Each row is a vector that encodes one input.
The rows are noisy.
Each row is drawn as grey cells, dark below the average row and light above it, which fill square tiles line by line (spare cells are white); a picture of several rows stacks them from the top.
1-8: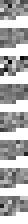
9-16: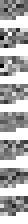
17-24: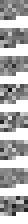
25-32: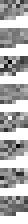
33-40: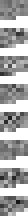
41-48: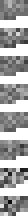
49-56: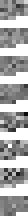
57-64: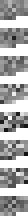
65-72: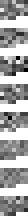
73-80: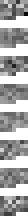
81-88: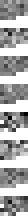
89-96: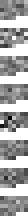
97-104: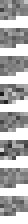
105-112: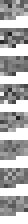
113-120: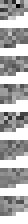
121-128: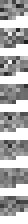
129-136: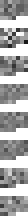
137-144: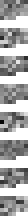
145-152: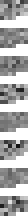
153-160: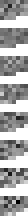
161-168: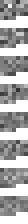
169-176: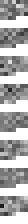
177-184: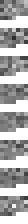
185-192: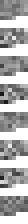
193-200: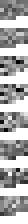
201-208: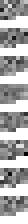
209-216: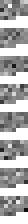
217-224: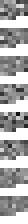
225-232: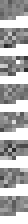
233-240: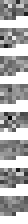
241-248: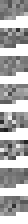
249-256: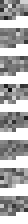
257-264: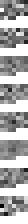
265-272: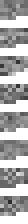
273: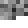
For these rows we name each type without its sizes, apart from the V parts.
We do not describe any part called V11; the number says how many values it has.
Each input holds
either a point on a circle and a true/false value, or a value of V11.
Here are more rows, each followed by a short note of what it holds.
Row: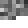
a value of V11
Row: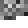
a value of V11
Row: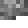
a value of V11
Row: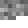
a point on a circle and a true/false value
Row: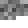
a value of V11
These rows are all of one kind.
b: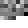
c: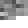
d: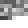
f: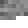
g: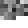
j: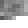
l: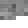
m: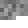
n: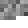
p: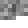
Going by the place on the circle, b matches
c, l and n.
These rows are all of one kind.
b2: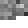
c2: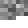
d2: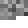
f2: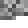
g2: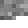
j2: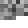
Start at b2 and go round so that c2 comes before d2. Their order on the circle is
b2, g2, f2, j2, c2, d2.
